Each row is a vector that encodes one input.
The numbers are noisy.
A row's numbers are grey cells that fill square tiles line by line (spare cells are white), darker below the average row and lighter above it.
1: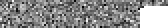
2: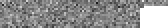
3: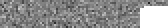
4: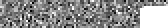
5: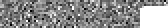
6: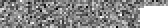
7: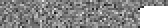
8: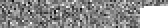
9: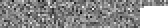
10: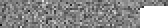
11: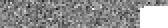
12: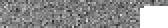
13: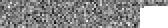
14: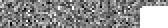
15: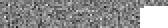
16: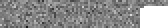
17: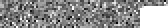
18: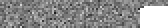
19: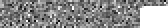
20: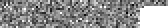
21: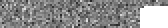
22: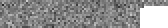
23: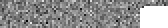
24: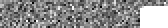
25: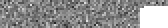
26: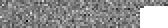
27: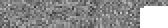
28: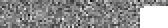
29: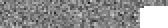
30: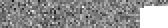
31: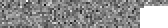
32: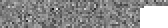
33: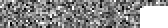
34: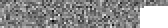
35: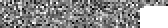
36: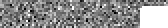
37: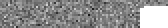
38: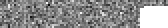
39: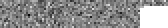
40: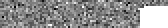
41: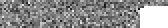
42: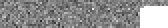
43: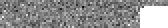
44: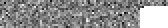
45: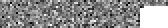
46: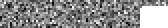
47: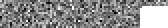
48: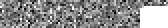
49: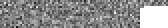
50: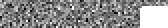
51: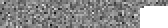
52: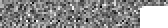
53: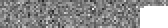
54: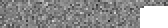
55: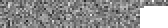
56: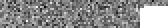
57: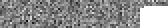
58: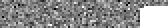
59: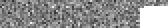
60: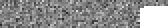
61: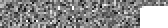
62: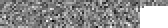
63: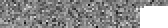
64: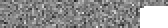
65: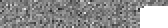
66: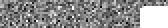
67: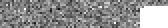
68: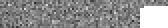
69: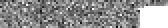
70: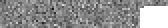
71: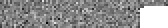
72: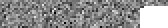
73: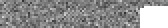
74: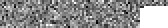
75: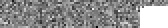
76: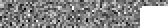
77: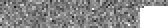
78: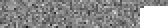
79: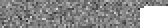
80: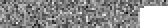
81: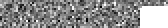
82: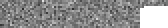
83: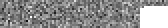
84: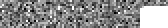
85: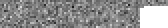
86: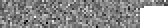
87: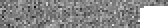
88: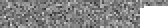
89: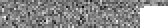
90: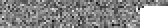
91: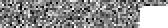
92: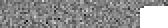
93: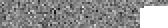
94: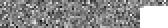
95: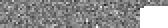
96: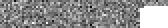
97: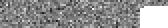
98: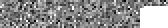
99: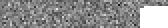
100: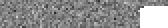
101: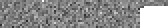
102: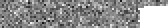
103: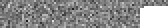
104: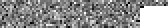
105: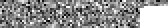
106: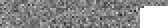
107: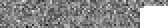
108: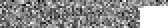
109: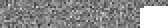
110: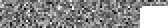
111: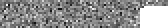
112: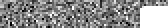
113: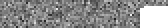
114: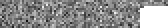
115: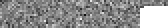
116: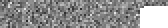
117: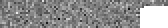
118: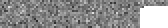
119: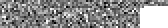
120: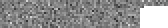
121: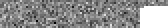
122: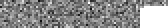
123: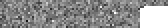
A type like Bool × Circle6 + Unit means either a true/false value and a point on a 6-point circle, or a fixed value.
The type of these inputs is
Line6 + List2(Line12).
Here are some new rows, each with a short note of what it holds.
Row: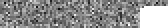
a list of one item
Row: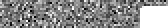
a point on a 6-point line
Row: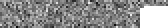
a list of two items
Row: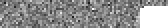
a list of one item
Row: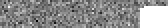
a list of two items
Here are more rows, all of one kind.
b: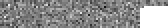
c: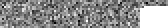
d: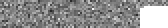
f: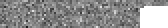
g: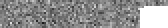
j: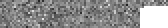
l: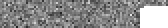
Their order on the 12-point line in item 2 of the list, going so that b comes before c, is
b, g, c, d, l, f, j.
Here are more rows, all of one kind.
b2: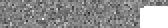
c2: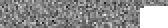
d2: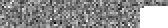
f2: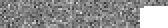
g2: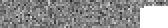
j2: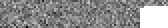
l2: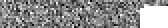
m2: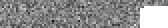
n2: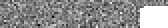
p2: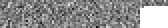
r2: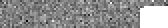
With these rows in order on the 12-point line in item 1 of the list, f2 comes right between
n2 and p2.
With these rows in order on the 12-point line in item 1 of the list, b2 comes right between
j2 and n2.
